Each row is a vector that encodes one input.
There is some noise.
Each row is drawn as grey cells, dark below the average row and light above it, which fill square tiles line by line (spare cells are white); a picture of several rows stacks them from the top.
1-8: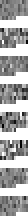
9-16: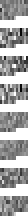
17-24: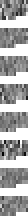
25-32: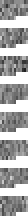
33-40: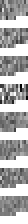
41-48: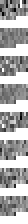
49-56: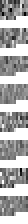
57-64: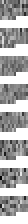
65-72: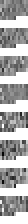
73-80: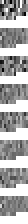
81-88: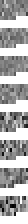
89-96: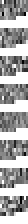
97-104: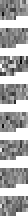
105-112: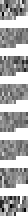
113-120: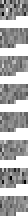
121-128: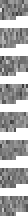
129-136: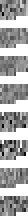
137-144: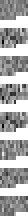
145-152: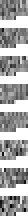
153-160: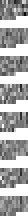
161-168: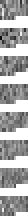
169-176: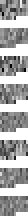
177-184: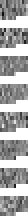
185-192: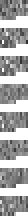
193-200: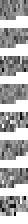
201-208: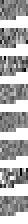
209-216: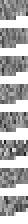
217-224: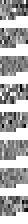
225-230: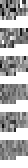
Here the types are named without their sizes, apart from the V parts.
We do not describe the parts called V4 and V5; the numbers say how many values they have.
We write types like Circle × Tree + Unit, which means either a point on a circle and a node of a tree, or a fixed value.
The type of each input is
List(Line) + V4 × V5.
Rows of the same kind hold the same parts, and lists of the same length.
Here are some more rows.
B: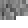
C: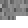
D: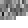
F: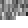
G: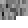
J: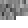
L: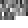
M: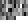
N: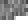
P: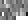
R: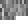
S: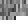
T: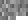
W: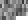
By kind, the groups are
B, G, J, S
C, L, N, R
D, P, T, W
F
M

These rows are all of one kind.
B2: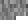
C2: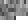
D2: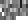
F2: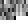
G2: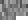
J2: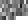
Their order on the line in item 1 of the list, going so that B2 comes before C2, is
J2, D2, F2, G2, B2, C2.
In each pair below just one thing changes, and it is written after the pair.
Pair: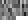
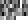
the value of V4
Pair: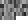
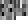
the value of V4
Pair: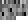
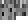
the value of V5
